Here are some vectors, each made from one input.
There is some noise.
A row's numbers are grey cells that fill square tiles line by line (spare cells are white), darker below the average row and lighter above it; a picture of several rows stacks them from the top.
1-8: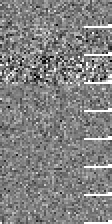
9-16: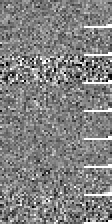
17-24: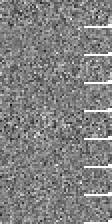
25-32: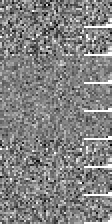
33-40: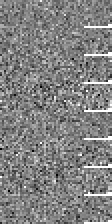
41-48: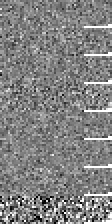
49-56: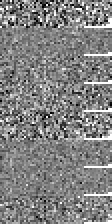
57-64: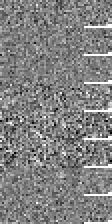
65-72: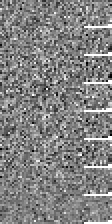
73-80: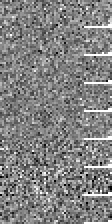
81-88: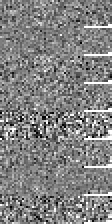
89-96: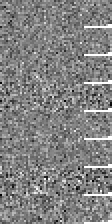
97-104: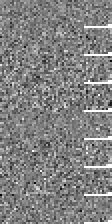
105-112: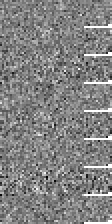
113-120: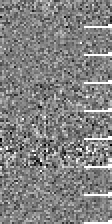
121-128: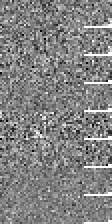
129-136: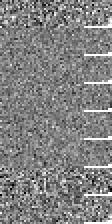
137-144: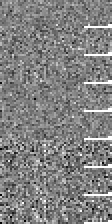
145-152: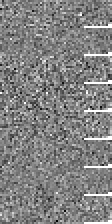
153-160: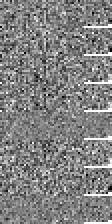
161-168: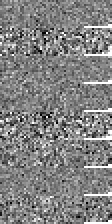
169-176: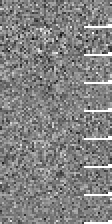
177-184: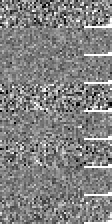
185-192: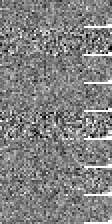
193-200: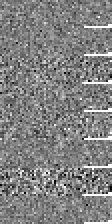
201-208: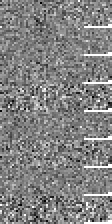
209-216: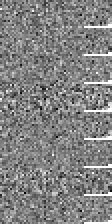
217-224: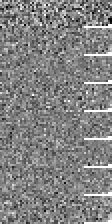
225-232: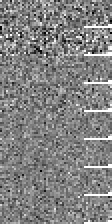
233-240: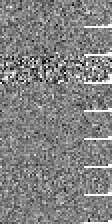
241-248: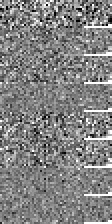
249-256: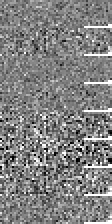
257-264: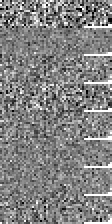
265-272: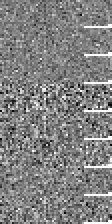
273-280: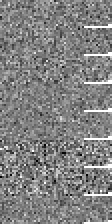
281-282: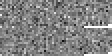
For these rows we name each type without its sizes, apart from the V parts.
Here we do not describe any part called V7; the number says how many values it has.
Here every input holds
a label, four true/false values and a value of V7, together with either a fixed value, or a point on each of two lines.
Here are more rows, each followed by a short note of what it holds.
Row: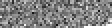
a label, a point on each of two lines, four true/false values and a value of V7
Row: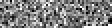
a label, four true/false values and a value of V7
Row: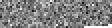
a label, four true/false values and a value of V7
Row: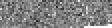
a label, four true/false values and a value of V7
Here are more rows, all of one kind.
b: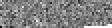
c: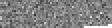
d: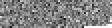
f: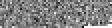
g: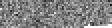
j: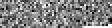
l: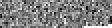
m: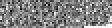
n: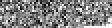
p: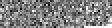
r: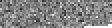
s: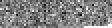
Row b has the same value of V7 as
d, f and m.
